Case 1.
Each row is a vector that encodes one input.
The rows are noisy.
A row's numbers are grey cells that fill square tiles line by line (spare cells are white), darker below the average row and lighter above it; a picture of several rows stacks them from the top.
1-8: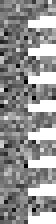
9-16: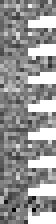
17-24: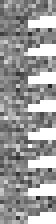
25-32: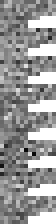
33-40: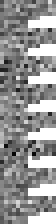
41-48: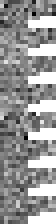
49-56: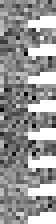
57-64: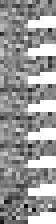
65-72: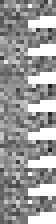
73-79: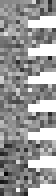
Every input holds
either a point on a 5-point line, or three true/false values.
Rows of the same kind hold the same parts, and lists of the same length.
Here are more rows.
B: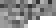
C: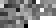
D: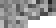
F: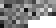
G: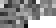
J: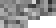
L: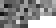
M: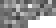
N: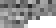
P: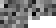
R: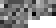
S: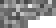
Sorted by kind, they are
B, D, J, M, N, S
C, F, G, L, P, R

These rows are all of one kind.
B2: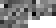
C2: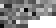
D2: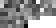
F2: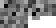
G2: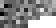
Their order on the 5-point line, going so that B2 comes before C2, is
F2, B2, C2, G2, D2.
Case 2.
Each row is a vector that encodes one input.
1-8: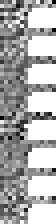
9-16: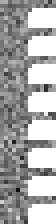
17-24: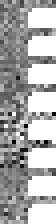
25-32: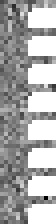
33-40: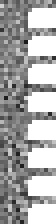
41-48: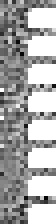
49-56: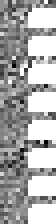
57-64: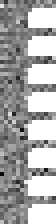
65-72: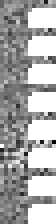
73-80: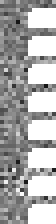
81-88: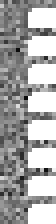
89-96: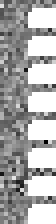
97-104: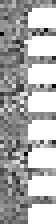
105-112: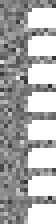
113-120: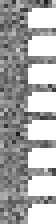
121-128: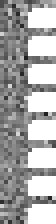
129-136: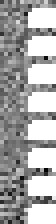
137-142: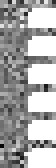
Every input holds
a list of up to two points on an 11-point circle.
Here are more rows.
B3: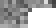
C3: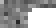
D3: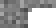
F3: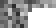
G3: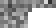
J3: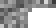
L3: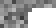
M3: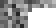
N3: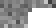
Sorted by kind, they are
B3, C3, G3, J3, N3
D3, L3
F3, M3

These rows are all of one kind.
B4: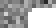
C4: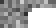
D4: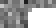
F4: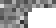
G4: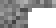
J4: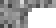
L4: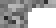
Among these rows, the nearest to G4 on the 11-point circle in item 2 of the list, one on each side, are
B4 and C4.
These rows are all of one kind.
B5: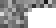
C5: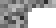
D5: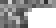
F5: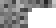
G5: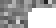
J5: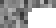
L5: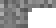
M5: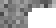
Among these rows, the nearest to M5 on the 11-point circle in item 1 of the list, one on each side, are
F5 and J5.
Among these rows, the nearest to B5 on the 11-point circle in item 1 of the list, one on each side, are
D5 and G5.
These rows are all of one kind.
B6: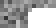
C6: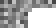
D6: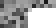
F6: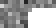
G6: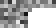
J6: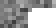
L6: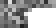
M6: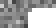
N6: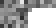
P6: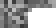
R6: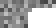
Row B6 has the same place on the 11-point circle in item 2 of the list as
D6 and J6.
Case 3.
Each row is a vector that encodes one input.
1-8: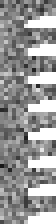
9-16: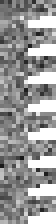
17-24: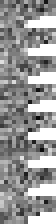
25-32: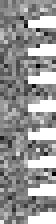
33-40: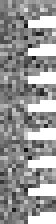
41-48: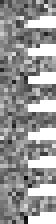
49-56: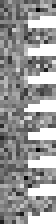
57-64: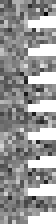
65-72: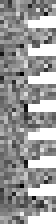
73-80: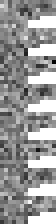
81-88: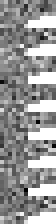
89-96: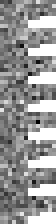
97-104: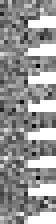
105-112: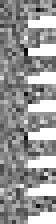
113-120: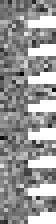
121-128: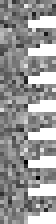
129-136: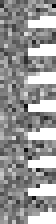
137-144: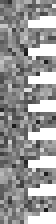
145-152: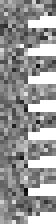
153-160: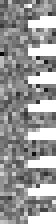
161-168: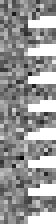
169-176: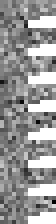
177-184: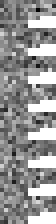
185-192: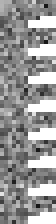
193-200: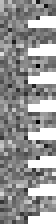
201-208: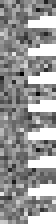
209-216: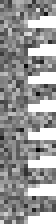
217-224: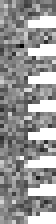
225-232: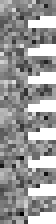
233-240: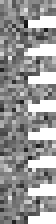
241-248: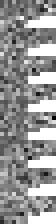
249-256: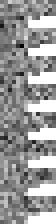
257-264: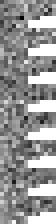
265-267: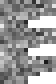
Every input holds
a point on an 18-point circle and a true/false value.
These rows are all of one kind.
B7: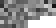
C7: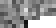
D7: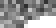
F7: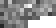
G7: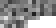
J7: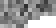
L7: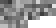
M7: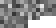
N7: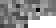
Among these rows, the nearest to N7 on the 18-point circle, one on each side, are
B7 and M7.
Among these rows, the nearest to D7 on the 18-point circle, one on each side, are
B7 and J7.
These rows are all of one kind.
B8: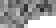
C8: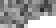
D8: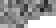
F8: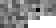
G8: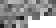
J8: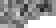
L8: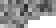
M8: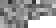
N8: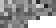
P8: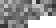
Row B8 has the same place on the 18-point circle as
C8, D8, J8 and L8.
